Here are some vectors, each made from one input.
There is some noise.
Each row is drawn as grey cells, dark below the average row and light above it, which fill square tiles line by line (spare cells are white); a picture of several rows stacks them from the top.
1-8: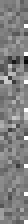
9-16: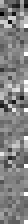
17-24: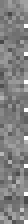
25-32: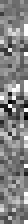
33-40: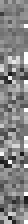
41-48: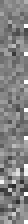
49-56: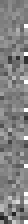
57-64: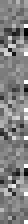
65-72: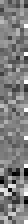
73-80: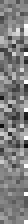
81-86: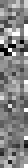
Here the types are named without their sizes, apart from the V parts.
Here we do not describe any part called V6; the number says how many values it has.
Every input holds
a point on a line and a value of V6, together with either a fixed value, or four true/false values.
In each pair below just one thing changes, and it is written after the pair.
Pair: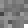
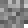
one of the four true/false values
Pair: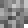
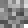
the value of V6
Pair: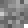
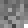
one of the four true/false values
